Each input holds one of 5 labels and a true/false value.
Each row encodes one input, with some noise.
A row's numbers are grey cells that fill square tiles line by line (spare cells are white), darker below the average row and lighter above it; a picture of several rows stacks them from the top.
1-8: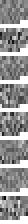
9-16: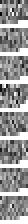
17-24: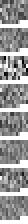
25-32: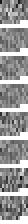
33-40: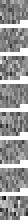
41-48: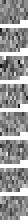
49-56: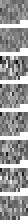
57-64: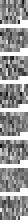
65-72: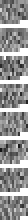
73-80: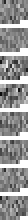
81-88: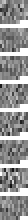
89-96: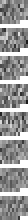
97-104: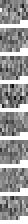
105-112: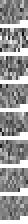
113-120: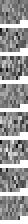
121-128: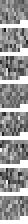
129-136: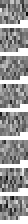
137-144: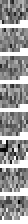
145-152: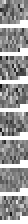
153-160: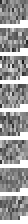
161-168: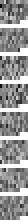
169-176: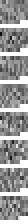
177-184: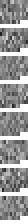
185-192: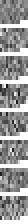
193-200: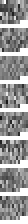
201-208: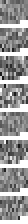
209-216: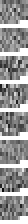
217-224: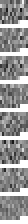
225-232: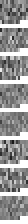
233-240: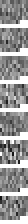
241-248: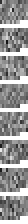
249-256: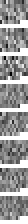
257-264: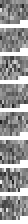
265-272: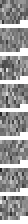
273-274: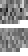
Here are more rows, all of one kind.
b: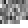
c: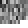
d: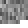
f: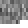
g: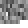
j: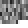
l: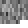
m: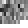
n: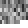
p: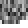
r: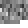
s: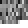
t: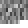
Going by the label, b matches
d, f, l and p.
